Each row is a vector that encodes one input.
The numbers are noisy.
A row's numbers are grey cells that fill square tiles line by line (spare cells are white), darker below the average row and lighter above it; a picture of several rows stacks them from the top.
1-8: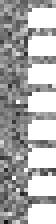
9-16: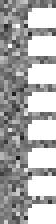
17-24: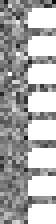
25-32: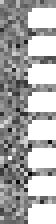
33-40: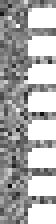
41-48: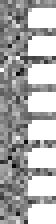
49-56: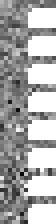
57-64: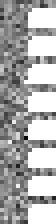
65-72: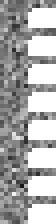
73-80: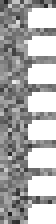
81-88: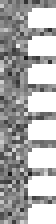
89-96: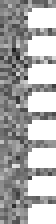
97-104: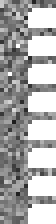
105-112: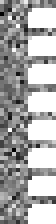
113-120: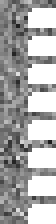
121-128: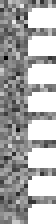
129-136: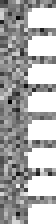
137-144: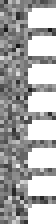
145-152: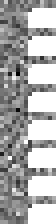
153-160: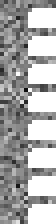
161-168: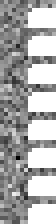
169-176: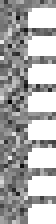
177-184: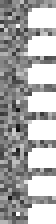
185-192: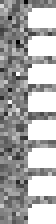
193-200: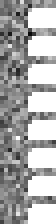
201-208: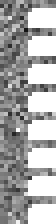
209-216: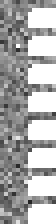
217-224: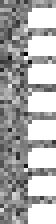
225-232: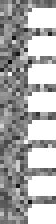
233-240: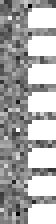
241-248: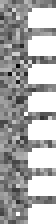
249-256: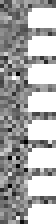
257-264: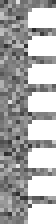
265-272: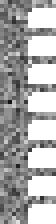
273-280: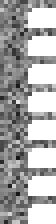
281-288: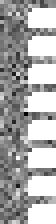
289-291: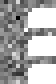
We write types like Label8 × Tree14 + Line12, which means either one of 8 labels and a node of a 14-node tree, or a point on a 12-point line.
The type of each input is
(Line9 + Line11) × Line14.
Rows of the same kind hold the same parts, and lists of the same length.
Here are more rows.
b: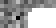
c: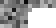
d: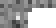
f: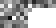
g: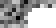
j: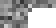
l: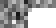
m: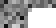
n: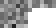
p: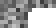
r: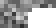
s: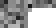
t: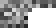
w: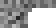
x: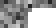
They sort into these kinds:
b, g, l, m, p, s, w, x
c, d, f, j, n, r, t

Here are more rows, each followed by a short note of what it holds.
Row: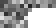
a point on a 9-point line and a point on a 14-point line
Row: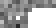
a point on an 11-point line and a point on a 14-point line
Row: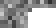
a point on an 11-point line and a point on a 14-point line
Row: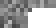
a point on an 11-point line and a point on a 14-point line
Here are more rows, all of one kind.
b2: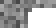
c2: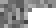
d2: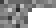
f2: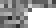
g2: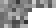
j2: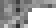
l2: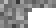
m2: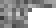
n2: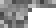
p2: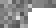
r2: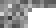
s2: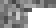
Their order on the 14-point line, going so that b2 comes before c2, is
d2, j2, b2, l2, m2, n2, g2, p2, r2, s2, f2, c2.
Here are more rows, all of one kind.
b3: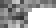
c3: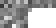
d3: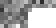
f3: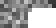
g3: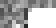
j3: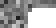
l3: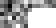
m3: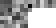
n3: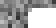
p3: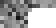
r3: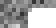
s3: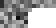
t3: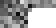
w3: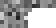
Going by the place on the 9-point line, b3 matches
d3, r3 and s3.
